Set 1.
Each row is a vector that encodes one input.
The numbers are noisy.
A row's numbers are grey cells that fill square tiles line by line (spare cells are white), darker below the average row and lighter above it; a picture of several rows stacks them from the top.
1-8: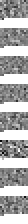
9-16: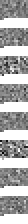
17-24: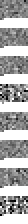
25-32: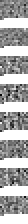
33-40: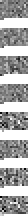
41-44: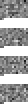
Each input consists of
either a fixed value, or three true/false values.
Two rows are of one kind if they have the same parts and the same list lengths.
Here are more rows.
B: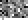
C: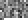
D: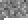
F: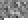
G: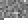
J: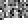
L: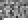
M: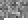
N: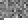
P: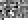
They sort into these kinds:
B
C, D, F, G, J, L, M, N, P

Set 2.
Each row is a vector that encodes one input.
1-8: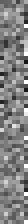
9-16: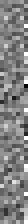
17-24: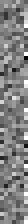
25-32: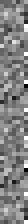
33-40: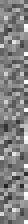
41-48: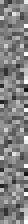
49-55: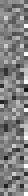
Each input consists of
three true/false values.
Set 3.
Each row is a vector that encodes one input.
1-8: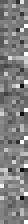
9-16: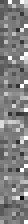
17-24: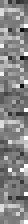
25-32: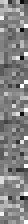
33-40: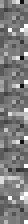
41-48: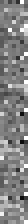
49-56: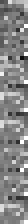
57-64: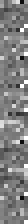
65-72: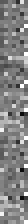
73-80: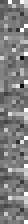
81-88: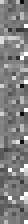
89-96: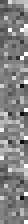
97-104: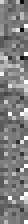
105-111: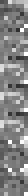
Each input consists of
a point on an 8-point circle.
